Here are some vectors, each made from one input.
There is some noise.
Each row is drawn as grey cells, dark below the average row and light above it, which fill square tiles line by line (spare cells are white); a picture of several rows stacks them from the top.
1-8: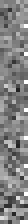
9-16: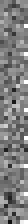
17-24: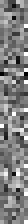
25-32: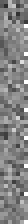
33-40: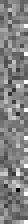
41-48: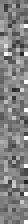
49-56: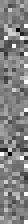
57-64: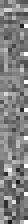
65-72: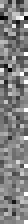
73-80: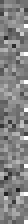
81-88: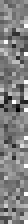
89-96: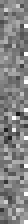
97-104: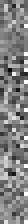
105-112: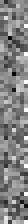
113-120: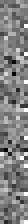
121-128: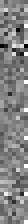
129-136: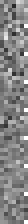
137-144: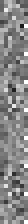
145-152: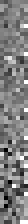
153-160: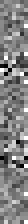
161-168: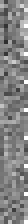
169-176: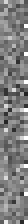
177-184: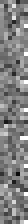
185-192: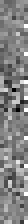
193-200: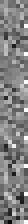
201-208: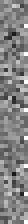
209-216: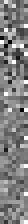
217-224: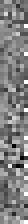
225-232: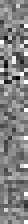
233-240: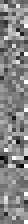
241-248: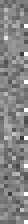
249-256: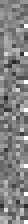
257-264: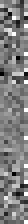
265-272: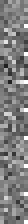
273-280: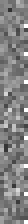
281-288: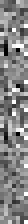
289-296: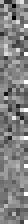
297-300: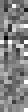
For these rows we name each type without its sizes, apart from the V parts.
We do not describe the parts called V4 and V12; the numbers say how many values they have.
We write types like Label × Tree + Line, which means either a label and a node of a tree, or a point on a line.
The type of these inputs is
(Label + Line) × V12 + V4.
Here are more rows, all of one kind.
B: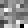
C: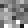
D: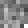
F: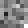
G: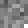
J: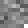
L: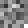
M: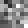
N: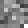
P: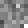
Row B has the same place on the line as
G, L, M and P.
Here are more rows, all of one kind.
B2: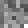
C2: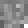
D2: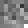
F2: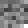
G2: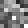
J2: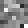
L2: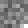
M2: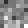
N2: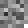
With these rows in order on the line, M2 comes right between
C2 and J2.
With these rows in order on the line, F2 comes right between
G2 and N2.
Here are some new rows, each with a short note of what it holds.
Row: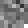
a point on a line and a value of V12
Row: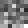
a point on a line and a value of V12
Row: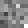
a point on a line and a value of V12
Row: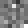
a point on a line and a value of V12
